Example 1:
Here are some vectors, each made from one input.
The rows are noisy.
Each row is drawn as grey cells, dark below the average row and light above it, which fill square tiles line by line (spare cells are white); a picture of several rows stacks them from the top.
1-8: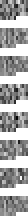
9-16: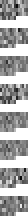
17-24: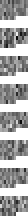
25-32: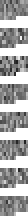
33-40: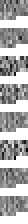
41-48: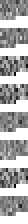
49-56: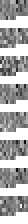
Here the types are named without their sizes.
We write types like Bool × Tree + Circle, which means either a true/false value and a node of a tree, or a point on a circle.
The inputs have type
Line + Tree.
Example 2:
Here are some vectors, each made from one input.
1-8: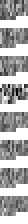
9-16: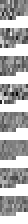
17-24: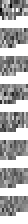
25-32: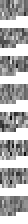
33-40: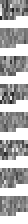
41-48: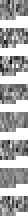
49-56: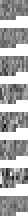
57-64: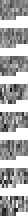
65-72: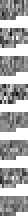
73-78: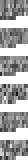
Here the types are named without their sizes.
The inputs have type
List(Line).
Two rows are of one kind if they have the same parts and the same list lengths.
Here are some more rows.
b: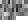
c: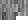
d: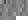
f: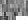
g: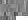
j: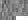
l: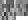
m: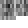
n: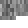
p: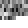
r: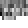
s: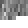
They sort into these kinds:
b, c, d, j, r
f, g, l, p, s
m, n

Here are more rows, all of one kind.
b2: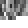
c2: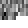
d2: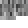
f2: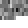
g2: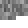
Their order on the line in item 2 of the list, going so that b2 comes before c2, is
b2, d2, g2, c2, f2.
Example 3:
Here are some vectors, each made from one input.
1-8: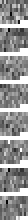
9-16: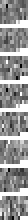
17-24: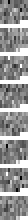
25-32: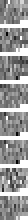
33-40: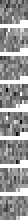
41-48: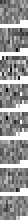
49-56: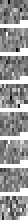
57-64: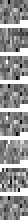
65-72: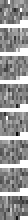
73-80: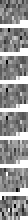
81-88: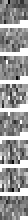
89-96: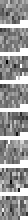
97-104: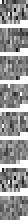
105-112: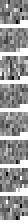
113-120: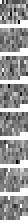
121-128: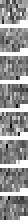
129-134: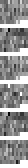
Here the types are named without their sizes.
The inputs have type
Bool × Bool × Bool × Bool + Line.
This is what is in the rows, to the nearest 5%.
About 15% of them hold a point on a line. The rest hold four true/false values.
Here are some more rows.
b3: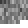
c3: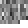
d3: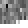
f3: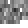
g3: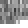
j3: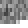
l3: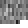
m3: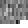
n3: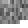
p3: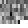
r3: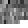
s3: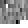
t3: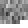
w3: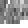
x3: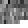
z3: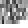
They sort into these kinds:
b3, d3, f3, g3, j3, l3, m3, n3, r3, s3, t3, w3, x3
c3, p3, z3

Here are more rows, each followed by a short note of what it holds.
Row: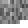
four true/false values
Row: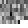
a point on a line
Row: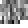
a point on a line
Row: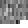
four true/false values
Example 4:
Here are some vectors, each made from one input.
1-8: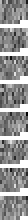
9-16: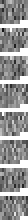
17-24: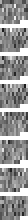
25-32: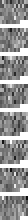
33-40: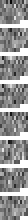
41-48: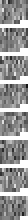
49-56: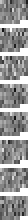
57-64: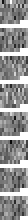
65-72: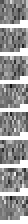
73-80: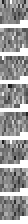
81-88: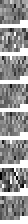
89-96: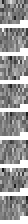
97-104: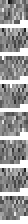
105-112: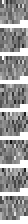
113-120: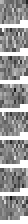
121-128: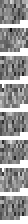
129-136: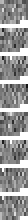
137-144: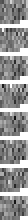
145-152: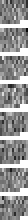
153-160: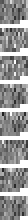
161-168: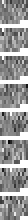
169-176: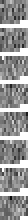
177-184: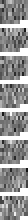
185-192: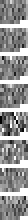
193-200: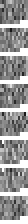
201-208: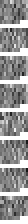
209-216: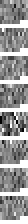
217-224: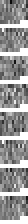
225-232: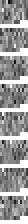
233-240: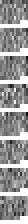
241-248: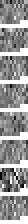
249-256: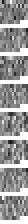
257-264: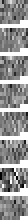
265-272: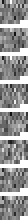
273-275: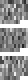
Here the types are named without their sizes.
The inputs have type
List(Line).
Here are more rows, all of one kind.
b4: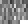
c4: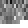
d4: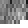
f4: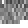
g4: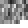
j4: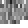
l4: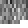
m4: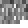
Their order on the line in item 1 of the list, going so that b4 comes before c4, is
g4, m4, b4, l4, d4, c4, f4, j4.
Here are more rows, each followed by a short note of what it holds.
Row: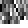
the empty list
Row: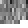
a list of two items
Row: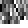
the empty list
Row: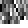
the empty list
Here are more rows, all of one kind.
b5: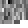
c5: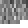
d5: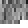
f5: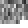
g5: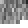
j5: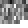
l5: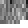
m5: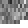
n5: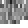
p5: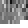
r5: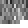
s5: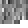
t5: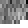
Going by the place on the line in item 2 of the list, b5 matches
d5, m5, s5 and t5.
